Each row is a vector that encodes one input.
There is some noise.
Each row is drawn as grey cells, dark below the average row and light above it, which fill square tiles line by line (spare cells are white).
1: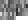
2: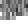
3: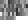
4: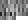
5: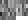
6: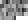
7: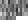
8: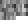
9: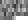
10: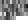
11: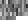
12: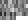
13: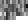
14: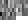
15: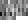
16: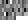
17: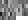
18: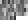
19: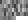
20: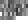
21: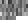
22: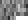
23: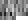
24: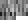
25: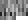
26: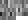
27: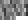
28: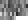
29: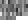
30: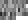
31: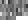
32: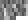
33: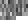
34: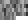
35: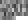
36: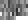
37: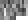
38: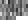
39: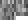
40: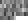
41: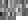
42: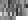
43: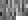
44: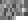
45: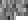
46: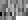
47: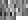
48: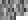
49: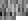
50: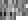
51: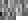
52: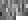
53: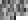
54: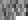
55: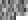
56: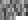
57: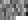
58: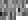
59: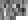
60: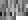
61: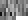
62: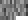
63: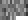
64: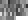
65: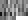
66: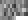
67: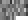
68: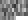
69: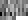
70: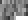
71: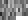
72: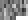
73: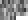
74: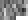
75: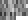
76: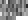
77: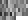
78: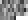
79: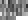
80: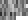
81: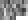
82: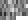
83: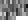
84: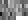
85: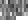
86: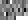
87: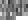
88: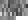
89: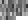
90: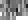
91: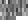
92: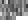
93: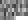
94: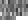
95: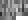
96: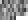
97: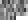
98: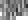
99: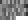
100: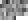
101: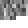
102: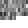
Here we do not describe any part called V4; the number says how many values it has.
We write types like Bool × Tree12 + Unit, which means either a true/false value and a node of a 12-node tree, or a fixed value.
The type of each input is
Bool × (Circle6 + V4).
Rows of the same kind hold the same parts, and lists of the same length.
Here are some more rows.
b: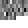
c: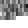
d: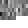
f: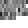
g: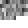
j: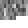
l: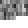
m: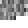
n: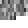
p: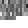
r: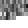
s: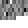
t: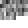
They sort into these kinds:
b, c, g, j, m, n, p, r, s, t
d, f, l

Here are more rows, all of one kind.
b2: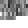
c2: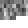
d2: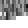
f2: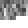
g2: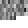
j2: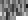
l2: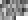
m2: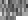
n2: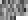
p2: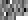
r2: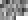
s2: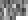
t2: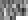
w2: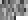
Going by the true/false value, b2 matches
d2, j2 and m2.
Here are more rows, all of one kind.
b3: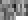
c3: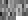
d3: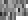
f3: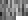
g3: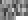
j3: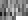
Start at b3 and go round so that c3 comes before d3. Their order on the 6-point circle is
b3, j3, f3, c3, d3, g3.
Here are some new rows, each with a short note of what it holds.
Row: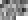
a true/false value and a value of V4
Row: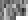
a true/false value and a value of V4
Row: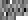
a true/false value and a value of V4
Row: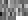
a point on a 6-point circle and a true/false value
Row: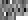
a true/false value and a value of V4
